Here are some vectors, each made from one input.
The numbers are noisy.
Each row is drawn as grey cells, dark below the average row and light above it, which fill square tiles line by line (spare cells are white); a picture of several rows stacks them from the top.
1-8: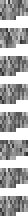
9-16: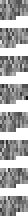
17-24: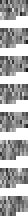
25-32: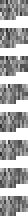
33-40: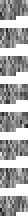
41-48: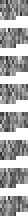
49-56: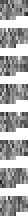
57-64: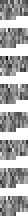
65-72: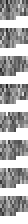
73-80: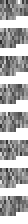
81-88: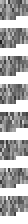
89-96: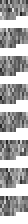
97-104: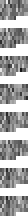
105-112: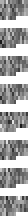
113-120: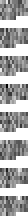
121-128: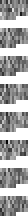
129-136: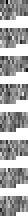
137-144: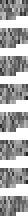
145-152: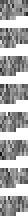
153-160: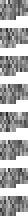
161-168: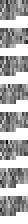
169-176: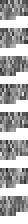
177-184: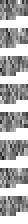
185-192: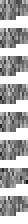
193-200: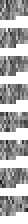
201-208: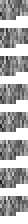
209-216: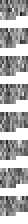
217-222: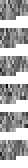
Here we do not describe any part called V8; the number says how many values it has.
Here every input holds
either one of 7 labels and a point on a 4-point line, or a point on a 5-point line, a true/false value and a value of V8.
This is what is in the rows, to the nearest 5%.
About 50% of them hold one of 7 labels and a point on a 4-point line. The rest hold a point on a 5-point line, a true/false value and a value of V8.
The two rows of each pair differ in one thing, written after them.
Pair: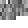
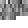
the value of V8
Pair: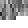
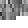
the true/false value
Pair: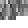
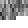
the value of V8
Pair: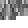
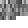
the true/false value
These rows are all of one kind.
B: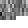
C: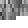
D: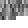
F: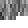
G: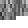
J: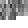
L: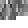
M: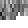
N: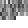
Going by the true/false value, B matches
C and G.
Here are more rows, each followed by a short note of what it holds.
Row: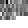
one of 7 labels and a point on a 4-point line
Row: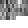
one of 7 labels and a point on a 4-point line
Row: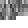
a point on a 5-point line, a true/false value and a value of V8
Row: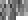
a point on a 5-point line, a true/false value and a value of V8
